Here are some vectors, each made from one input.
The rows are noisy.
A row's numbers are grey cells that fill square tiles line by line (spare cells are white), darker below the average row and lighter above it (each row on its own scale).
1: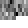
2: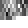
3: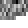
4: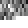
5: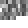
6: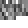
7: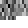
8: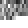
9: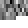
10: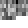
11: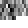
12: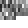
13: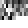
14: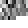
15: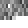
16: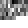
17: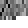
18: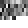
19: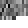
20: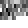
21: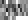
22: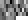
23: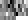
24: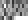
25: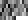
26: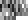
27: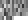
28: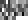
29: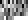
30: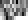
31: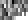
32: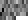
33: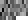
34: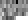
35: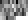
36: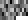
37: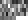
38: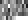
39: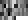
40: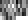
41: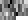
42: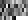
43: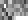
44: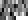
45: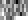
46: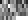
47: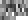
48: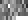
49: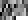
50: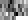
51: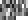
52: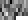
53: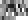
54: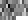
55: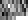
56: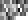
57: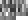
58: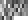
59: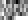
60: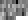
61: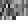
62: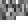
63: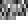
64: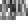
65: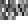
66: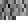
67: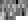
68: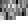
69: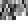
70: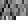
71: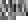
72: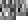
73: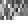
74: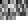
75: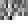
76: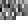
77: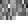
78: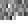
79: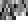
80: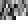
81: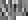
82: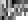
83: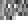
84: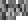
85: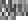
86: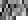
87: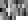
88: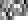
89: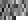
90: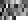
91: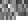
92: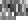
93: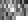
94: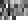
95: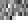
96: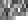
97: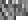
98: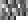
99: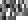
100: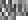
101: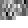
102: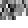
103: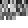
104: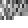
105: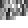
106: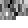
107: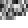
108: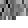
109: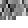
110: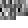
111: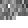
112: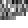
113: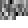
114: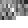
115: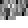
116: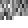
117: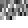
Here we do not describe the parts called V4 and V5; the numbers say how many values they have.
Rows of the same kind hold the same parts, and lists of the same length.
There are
3 kinds of row.
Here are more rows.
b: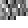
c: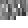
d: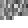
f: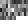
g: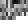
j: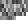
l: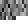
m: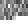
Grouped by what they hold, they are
b, c
d, f, g, j, m
l

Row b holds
a fixed value.
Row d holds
a point on a 6-point circle and a value of V4.
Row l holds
a true/false value and a value of V5.
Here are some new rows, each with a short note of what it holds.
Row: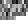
a point on a 6-point circle and a value of V4
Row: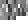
a fixed value
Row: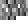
a fixed value
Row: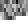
a point on a 6-point circle and a value of V4
